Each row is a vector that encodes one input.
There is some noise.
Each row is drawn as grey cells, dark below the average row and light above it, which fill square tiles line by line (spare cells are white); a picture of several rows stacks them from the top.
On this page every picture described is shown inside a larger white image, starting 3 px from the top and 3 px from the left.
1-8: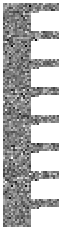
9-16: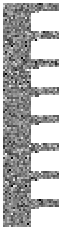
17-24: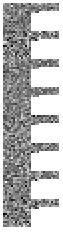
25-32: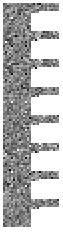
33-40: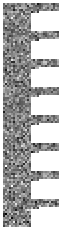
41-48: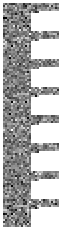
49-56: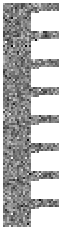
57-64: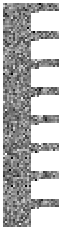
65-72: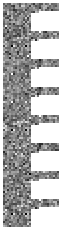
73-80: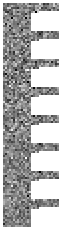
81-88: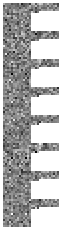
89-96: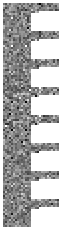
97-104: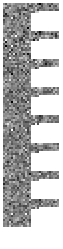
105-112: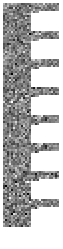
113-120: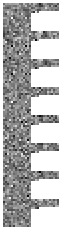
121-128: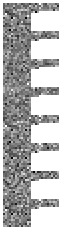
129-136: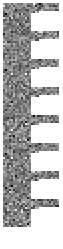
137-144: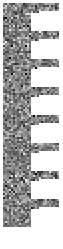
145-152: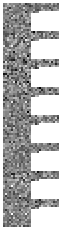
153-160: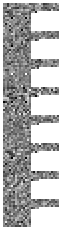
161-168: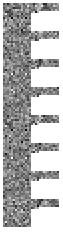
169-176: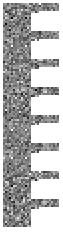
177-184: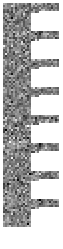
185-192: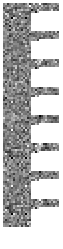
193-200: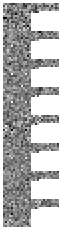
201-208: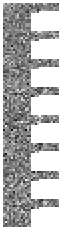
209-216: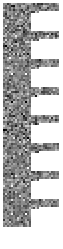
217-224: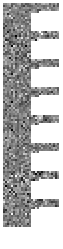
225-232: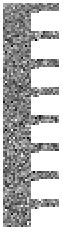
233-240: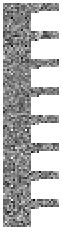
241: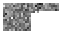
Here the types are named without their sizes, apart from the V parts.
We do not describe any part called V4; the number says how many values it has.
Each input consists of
a point on a line, together with a list of items, each either a point on a line, or a true/false value and a value of V4.
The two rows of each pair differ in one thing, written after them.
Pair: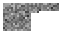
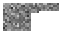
the value of V4 in item 2 of the list
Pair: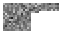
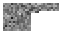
the value of V4 in item 1 of the list
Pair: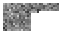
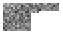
the value of V4 in item 1 of the list
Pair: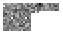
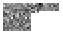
the value of V4 in item 2 of the list
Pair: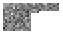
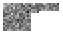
the value of V4 in item 1 of the list
